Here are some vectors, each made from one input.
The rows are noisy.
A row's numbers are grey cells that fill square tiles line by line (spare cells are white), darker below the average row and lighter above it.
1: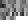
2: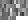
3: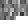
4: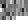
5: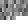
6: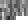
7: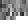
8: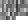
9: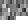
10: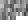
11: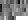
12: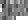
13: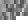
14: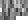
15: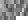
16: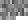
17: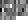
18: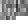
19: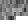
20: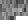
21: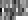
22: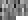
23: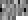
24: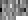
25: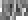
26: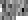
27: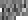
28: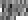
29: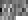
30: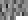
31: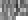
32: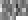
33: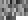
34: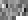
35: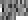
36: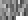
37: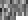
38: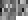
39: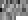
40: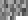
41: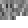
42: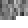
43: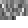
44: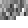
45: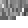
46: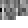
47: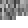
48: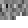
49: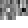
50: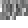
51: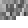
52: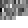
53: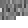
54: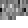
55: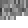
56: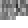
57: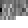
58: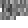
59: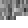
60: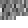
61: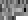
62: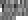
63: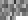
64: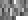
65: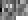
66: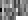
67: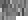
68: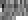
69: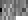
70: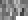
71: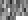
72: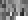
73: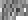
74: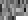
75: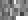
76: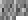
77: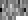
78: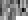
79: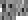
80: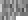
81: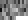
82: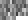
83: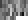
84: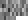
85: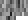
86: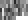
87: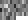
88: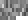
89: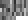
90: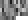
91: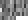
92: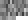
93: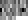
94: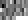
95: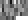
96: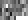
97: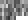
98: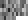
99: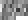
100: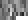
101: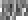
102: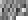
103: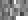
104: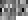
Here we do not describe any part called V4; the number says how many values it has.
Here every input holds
a point on each of three 5-point lines, together with either a point on a 5-point line, or a value of V4.
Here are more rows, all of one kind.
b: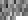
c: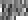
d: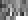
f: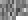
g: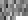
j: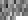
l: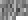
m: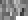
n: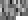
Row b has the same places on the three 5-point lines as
d and j.
